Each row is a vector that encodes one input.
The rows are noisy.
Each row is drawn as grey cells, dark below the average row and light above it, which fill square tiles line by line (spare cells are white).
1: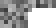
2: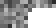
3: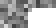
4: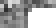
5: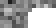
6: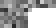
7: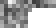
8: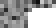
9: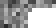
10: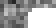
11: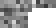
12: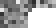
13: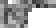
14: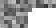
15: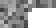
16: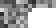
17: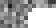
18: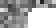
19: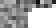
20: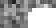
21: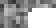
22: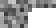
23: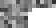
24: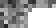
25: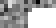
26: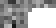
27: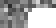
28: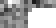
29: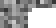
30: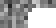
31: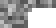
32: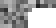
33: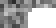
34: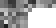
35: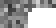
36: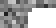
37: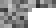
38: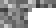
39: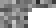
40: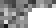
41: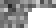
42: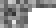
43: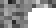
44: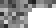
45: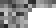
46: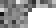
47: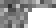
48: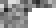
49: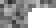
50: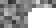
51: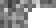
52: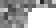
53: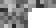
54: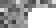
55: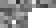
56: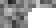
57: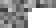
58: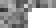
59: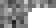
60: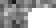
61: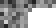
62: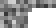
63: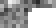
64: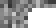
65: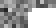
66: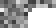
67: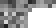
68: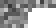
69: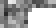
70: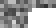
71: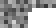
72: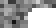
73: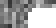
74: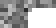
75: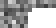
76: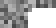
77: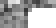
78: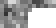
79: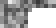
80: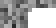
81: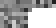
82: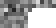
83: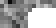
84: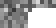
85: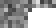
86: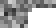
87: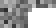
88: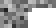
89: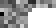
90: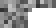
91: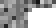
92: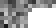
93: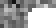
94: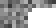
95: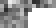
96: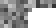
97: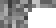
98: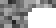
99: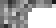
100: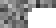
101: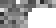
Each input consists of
a true/false value, together with either a point on a 9-point circle, or a point on a 5-point line.
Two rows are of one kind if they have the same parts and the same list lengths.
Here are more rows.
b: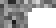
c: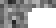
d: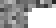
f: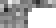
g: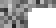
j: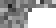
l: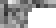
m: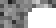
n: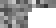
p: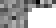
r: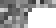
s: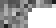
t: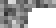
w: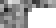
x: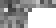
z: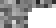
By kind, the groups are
b, c, g, m
d, f, j, l, n, p, r, s, t, w, x, z

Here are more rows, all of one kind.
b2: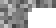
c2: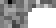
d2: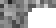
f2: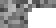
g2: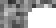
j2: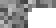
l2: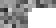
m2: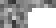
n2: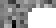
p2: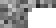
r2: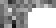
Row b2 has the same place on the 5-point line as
c2, d2 and j2.
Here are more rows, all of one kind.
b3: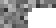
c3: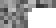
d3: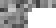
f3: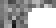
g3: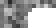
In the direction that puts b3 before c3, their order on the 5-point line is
d3, g3, b3, c3, f3.
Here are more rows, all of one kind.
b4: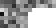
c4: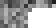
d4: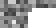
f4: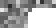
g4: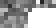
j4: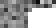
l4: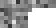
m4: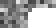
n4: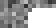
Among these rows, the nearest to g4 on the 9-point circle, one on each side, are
d4 and f4.
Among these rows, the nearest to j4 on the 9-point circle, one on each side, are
b4 and c4.
